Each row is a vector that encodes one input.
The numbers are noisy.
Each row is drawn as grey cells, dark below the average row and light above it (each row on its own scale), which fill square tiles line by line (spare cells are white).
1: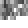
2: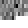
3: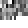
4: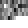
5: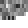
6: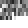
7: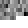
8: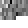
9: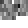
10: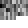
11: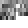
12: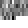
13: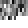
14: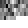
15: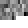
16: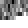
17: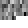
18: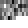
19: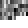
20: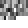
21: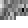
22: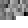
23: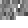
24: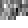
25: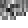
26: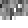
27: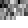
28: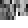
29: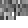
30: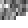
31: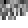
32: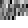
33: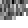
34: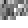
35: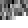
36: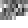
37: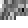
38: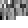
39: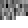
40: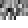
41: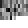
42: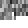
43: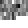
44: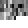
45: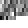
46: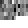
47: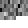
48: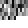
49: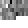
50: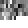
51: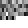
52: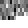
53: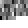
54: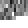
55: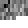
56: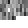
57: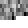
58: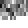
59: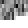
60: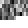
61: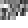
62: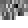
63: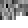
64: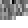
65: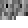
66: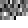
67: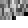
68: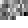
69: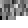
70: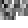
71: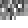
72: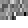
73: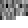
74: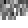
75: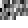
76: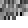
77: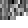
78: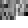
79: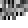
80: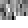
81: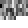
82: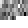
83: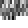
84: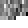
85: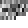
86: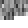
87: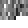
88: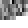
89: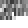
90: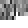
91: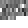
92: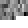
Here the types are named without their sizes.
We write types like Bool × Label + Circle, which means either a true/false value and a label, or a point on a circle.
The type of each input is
Bool × Label × Label.
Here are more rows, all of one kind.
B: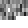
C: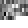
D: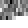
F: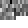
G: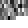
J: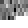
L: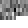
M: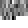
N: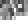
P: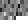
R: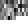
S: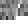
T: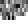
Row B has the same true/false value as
M, N, P and T.
